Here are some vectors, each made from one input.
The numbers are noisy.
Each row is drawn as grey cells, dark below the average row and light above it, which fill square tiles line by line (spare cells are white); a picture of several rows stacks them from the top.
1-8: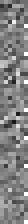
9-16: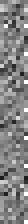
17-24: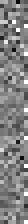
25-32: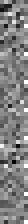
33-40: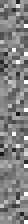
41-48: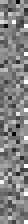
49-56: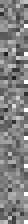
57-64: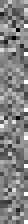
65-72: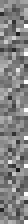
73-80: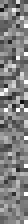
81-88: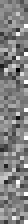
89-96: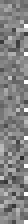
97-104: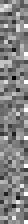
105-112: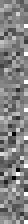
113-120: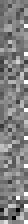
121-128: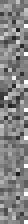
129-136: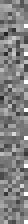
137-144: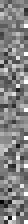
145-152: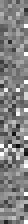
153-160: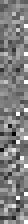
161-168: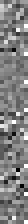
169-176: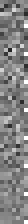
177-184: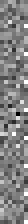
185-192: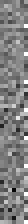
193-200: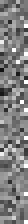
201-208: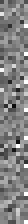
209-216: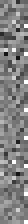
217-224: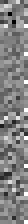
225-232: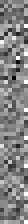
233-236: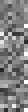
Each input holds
either a fixed value, or five true/false values.
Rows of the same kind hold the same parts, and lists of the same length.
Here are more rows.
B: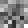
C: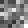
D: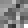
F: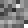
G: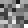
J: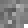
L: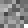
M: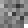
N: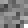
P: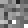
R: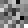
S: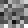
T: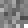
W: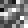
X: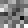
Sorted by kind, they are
B, D, F, G, J, L, M, N, P, R, S, T, X
C, W

